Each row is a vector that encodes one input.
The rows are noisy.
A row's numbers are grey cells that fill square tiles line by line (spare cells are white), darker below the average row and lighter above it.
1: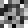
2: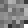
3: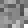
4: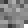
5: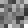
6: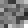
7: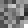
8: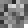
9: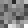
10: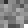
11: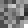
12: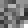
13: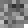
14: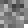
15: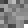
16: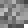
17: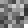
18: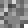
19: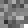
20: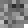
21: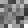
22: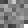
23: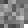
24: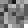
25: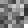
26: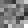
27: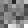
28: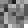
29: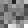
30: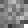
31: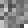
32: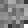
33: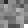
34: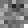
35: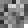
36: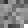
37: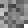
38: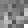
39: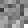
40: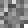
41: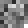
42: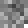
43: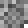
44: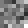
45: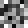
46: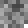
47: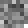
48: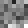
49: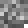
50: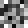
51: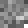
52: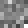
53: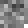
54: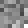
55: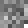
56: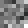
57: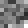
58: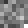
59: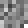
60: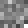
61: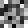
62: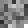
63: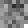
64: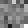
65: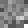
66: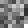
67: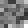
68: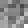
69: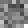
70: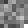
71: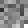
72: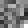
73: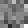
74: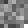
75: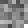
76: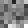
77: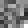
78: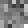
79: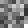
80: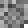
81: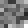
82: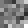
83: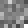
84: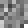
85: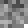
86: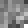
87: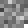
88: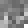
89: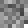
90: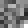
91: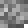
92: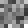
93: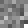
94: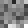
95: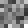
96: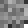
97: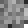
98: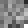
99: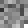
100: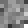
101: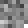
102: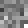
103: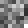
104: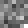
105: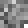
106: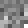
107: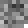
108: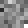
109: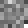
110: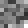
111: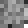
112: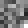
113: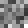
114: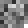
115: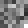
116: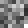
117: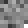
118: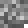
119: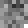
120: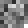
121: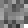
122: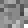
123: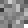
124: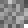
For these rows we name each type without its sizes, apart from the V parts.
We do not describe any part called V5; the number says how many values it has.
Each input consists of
a list of items, each a true/false value and a value of V5.
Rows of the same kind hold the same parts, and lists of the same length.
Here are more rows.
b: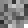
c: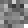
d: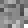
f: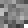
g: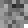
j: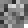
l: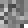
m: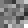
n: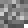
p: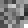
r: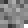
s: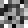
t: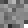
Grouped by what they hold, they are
b, j, m, p
c, d, f, g, l, n, r, t
s

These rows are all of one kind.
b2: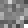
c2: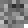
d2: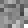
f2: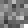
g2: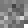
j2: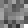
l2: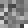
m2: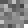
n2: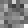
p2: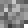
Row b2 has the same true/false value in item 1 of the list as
f2, j2 and p2.
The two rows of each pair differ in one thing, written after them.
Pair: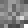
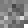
the true/false value in item 1 of the list
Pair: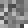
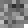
the value of V5 in item 1 of the list
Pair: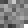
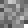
the value of V5 in item 1 of the list
